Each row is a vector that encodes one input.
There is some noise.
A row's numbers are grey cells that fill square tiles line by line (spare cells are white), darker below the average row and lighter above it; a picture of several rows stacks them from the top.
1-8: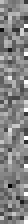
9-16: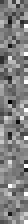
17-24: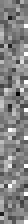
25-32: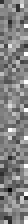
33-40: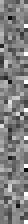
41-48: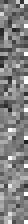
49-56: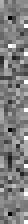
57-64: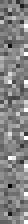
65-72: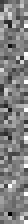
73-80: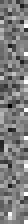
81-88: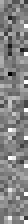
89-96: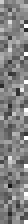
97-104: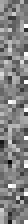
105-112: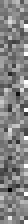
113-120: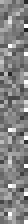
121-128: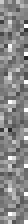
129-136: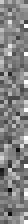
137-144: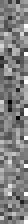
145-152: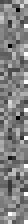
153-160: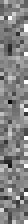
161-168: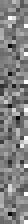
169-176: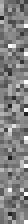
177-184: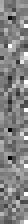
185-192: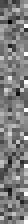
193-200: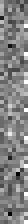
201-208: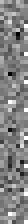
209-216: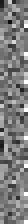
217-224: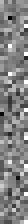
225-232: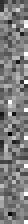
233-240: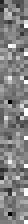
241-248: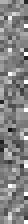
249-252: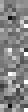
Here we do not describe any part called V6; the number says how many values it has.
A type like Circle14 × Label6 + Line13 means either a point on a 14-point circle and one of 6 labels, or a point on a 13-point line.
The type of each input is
Bool × Bool × Bool × List2(Line5) + Label8 × (Line4 + V6).
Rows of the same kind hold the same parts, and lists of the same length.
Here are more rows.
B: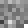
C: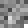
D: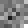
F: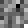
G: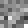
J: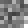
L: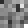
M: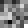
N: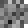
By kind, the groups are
B, C
D, G
F, L, N
J
M

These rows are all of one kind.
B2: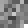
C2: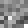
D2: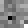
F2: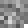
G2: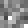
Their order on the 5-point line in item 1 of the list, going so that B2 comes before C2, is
G2, B2, F2, C2, D2.
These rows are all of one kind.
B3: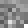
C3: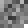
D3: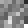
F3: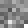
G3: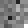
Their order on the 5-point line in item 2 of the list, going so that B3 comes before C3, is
B3, G3, D3, F3, C3.
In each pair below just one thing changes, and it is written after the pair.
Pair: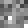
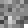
the place on the 5-point line in item 1 of the list
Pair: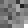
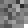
the place on the 5-point line in item 2 of the list
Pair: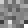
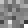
the place on the 5-point line in item 2 of the list
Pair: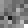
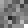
the place on the 5-point line in item 1 of the list
